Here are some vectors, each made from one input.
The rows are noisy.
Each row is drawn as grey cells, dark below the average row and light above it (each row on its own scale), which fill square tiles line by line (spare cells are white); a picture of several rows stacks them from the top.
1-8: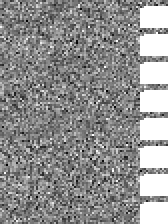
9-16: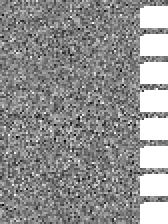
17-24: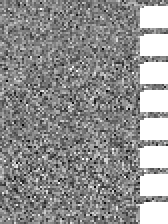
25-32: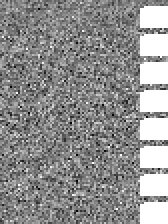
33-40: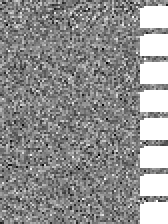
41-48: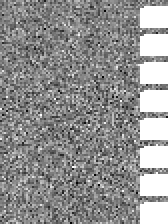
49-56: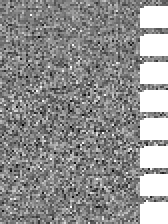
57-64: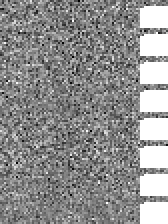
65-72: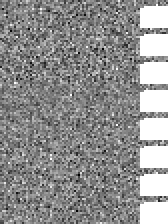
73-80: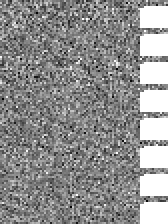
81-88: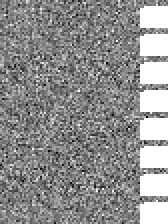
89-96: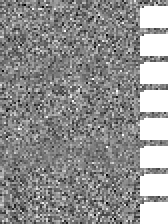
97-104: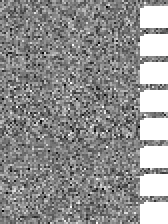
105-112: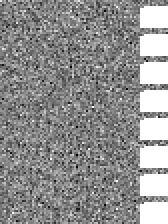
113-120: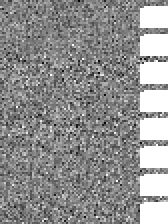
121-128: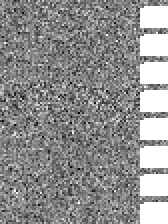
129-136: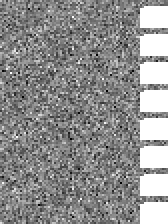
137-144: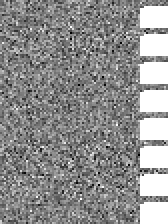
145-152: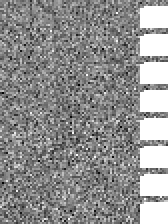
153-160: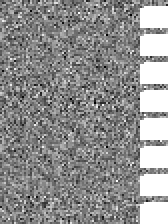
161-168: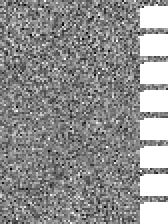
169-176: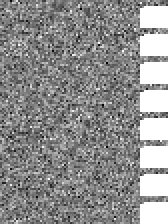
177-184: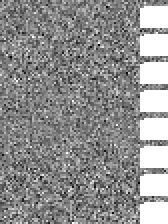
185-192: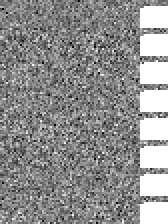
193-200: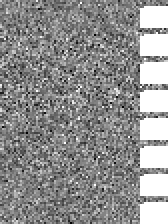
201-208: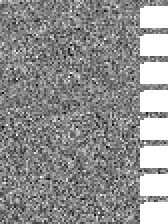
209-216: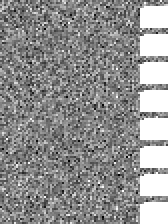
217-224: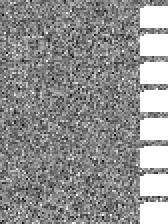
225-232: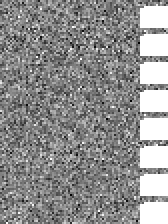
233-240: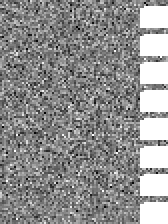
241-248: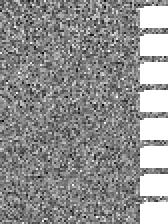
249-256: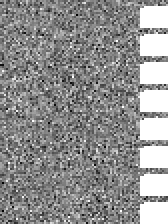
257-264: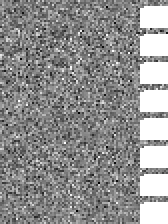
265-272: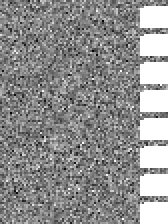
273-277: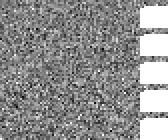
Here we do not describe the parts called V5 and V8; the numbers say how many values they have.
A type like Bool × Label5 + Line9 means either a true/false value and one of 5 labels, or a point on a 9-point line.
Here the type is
(Line6 + Line7) × (Tree10 + V5) + V8.
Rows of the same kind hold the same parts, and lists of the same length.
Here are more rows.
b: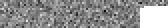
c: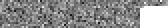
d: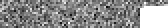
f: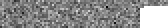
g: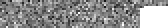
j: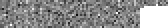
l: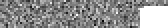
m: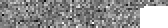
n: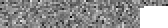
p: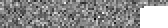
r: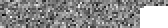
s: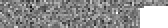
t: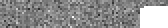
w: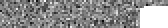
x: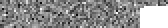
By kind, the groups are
b, j, x
c, d, f, p
g, l, n, s, w
m
r, t

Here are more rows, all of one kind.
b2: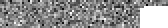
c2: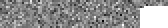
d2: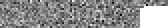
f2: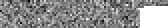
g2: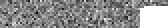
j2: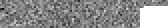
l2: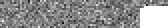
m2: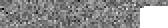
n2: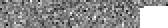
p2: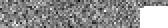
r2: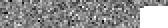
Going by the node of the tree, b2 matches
d2 and n2.
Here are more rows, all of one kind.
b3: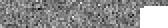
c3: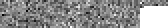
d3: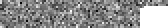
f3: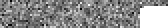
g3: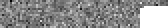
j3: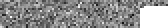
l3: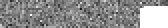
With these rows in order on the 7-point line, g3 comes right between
b3 and c3.
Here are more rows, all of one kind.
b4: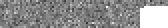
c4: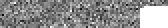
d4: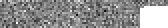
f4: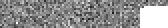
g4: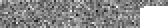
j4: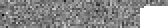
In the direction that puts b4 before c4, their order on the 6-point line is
j4, b4, f4, g4, d4, c4.
